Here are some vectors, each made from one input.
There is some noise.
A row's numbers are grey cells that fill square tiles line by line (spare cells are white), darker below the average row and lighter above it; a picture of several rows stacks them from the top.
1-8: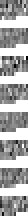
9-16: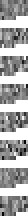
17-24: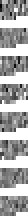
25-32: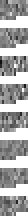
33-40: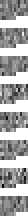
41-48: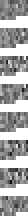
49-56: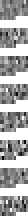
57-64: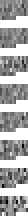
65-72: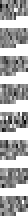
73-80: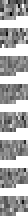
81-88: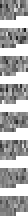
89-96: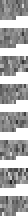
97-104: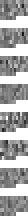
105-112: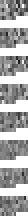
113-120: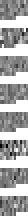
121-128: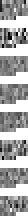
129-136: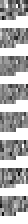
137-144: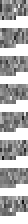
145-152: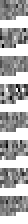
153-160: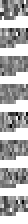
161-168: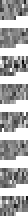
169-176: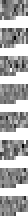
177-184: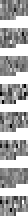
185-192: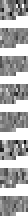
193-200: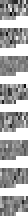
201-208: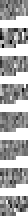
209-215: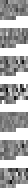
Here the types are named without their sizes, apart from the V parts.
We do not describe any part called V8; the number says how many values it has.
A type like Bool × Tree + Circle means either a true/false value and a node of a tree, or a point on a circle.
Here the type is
Bool × Circle + Line + V8.
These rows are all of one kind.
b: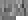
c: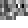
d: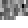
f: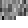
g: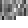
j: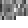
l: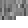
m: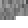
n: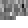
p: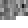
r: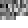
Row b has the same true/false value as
m and n.
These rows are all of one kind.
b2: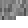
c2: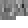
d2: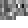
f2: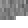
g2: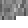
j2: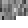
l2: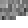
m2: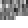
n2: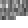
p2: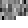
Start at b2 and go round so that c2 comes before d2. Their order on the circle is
b2, f2, n2, m2, p2, c2, j2, g2, l2, d2.
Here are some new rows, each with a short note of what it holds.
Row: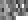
a value of V8
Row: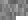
a point on a circle and a true/false value
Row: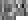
a point on a circle and a true/false value
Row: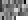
a point on a line
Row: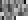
a point on a line
